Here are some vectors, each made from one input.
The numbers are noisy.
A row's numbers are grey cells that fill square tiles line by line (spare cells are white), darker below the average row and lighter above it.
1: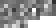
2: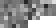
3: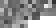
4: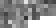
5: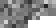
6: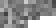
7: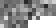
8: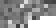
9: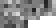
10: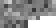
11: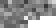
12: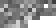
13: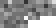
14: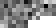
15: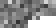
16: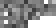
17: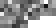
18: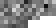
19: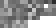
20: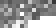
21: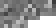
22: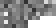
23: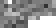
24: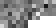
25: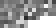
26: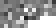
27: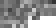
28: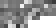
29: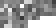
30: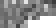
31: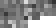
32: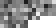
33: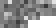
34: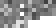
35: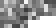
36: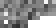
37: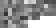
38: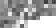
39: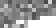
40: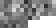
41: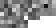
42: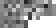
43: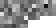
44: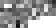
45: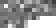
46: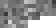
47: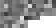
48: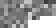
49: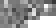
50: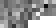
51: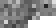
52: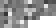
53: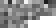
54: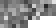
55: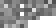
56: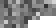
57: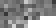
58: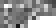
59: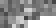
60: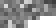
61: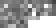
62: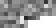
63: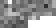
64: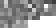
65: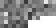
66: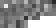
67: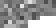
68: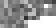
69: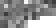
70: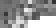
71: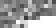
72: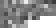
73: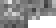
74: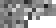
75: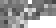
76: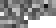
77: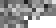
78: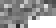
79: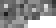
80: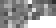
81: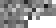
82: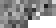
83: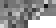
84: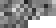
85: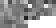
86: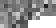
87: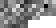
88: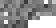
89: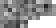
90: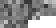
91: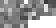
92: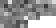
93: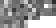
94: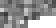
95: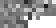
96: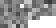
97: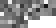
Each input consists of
either a node of a 9-node tree, or a node of each of two 10-node trees.
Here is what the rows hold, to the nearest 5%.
About 45% of them hold a node of a 9-node tree. The rest hold a node of each of two 10-node trees.
